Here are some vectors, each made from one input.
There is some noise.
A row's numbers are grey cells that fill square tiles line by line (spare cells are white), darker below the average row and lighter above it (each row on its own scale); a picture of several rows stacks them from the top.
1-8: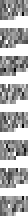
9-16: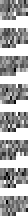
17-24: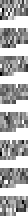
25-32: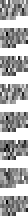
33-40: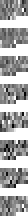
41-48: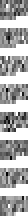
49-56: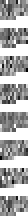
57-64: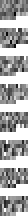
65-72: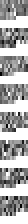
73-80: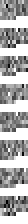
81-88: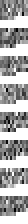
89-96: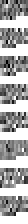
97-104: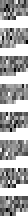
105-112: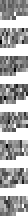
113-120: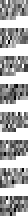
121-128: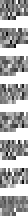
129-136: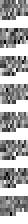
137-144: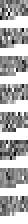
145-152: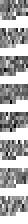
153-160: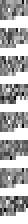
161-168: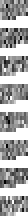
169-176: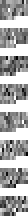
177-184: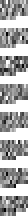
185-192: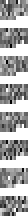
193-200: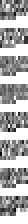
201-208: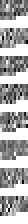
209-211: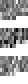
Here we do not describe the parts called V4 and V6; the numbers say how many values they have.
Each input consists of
either one of 10 labels and a value of V6, or a point on each of two 3-point lines and a value of V4.
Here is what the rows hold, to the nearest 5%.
About 80% of them hold one of 10 labels and a value of V6. The rest hold a point on each of two 3-point lines and a value of V4.
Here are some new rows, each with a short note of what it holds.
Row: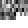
a point on each of two 3-point lines and a value of V4
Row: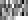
one of 10 labels and a value of V6
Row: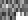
a point on each of two 3-point lines and a value of V4
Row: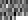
a point on each of two 3-point lines and a value of V4
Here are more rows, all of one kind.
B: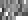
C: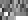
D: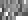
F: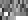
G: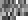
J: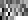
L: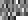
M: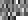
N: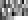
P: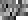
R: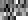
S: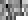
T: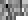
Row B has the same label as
D, P, S and T.
